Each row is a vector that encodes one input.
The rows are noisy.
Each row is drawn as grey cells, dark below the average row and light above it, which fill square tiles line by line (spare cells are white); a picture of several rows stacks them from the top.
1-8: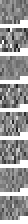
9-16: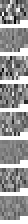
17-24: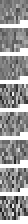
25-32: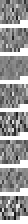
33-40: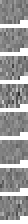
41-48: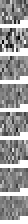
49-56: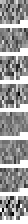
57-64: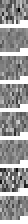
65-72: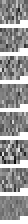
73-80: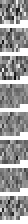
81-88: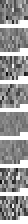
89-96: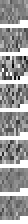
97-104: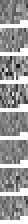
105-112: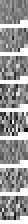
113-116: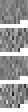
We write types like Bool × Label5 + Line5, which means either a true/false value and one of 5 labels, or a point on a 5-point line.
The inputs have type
Bool × (Tree8 + Unit) + Line4.
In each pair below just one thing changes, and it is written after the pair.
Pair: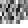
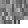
the node of the tree
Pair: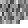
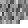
the true/false value
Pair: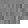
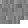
the true/false value
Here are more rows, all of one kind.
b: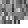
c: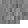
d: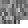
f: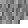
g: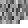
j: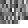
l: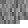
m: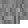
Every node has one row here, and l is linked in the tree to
d.
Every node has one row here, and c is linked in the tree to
b, d, f and g.
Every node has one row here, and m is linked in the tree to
b.
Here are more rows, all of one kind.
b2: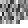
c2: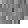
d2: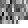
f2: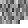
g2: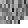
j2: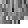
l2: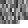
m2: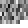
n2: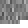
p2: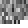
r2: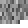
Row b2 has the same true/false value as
c2, f2, j2 and p2.
